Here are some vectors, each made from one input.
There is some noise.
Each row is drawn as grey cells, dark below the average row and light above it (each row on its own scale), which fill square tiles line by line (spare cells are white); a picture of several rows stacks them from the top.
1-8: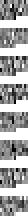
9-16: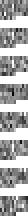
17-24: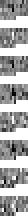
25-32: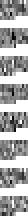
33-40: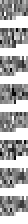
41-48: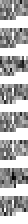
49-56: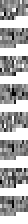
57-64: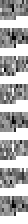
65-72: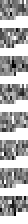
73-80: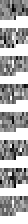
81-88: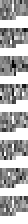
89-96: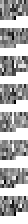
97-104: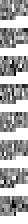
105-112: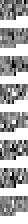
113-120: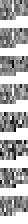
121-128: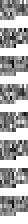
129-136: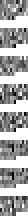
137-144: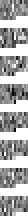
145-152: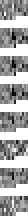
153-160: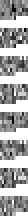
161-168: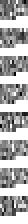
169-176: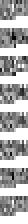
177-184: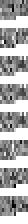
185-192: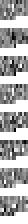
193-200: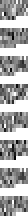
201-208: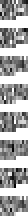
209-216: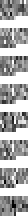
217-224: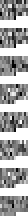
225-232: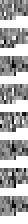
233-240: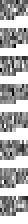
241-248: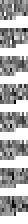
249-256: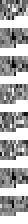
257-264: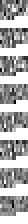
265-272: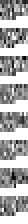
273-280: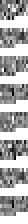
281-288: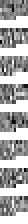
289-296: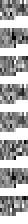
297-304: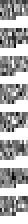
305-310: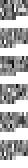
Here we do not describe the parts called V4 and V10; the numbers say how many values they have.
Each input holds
a value of V4, together with either a point on a 5-point line and a value of V10, or a list of up to two points on a 7-point line.
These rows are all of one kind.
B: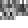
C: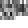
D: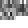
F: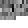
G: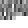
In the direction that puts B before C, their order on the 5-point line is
F, G, D, B, C.
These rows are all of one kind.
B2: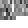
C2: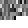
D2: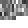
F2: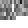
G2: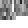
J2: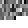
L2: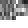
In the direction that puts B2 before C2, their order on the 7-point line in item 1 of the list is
D2, B2, F2, G2, C2, L2, J2.
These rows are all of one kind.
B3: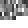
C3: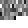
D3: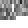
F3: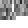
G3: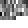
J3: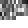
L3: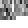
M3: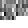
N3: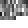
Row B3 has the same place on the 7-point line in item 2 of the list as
G3 and N3.
